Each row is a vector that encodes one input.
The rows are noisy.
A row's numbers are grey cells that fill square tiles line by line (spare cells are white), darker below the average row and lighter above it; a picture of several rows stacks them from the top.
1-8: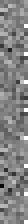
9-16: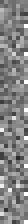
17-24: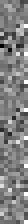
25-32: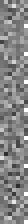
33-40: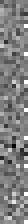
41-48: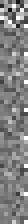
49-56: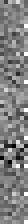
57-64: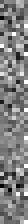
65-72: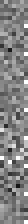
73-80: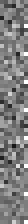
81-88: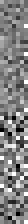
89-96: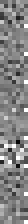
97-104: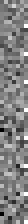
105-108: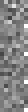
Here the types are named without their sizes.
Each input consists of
a label.
